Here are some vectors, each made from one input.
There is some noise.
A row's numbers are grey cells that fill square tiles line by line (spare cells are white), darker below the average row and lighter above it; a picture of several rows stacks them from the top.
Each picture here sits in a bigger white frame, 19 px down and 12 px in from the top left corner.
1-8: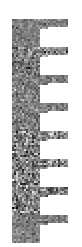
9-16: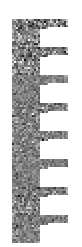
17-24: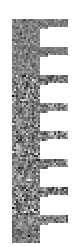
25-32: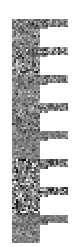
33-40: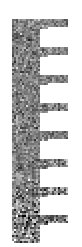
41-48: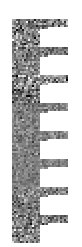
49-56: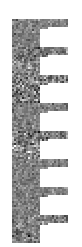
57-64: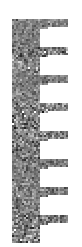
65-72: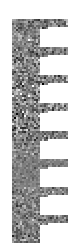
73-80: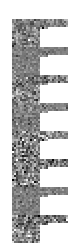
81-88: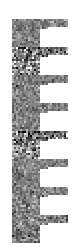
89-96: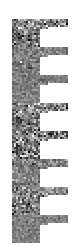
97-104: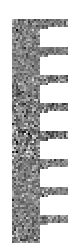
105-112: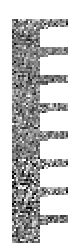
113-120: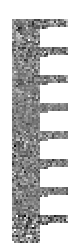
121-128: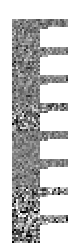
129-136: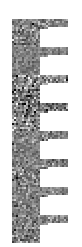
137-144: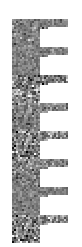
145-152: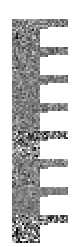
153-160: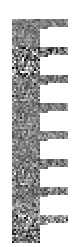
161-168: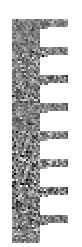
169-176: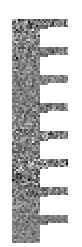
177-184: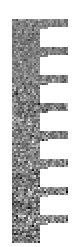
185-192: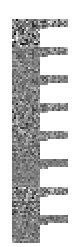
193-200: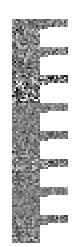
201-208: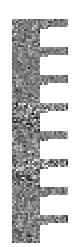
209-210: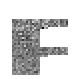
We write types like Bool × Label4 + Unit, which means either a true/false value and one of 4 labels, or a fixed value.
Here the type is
Circle5 × (Circle5 × (Circle5 + Tree8) + Line7) × Line8.
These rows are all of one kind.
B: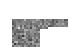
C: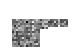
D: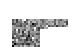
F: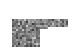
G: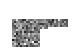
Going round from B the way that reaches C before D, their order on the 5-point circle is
B, C, D, F, G.
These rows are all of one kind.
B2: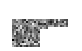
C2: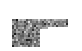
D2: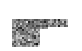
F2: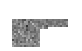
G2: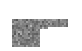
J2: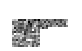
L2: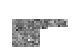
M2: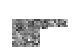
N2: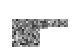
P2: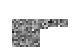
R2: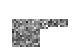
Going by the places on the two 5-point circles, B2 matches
C2 and N2.
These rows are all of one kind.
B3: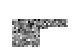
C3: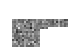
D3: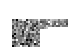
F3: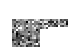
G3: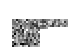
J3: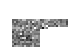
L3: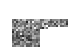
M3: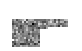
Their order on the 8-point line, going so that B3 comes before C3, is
G3, M3, B3, J3, L3, F3, D3, C3.
